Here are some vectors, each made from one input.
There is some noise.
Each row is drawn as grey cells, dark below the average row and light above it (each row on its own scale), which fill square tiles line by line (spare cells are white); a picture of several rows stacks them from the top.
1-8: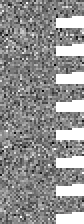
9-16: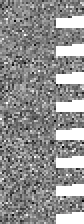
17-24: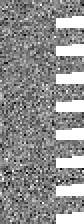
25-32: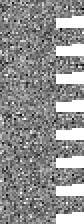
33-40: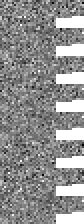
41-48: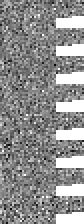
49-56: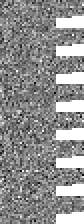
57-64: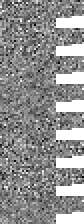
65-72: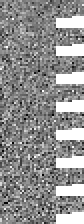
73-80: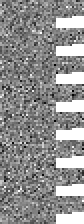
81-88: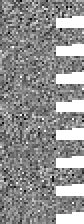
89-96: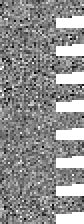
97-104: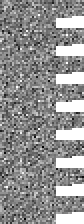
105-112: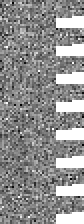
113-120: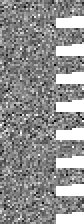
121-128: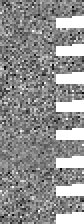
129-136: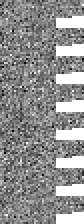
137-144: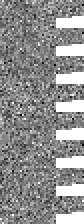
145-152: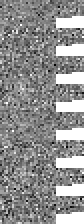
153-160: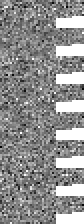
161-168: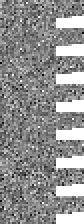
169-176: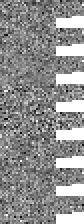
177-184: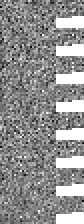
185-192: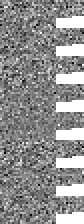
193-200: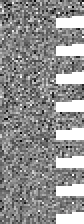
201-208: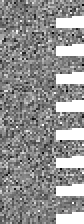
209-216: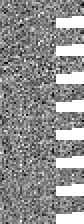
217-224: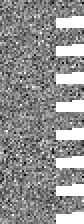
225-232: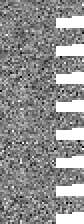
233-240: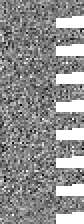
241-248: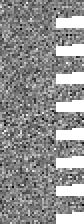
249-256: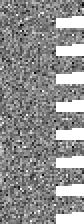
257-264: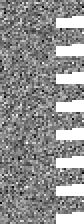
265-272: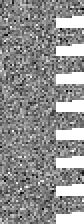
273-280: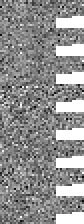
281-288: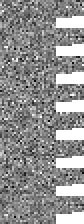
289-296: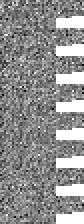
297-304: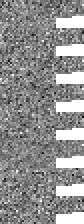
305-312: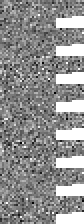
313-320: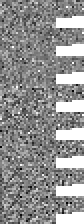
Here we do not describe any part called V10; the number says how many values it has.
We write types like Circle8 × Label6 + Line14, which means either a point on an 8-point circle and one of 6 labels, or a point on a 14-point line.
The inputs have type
(Bool × Circle5 + V10) × Line11.
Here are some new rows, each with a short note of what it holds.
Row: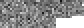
a point on a 5-point circle, a point on an 11-point line and a true/false value
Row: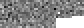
a point on an 11-point line and a value of V10
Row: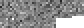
a point on a 5-point circle, a point on an 11-point line and a true/false value
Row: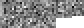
a point on an 11-point line and a value of V10
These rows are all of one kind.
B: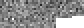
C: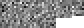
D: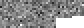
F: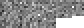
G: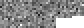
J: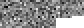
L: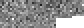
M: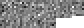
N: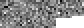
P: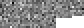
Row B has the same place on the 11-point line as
D and G.
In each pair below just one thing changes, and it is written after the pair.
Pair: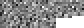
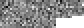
the place on the 11-point line
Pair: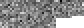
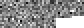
the place on the 11-point line
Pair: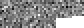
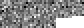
the place on the 11-point line
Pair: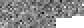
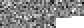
the place on the 11-point line
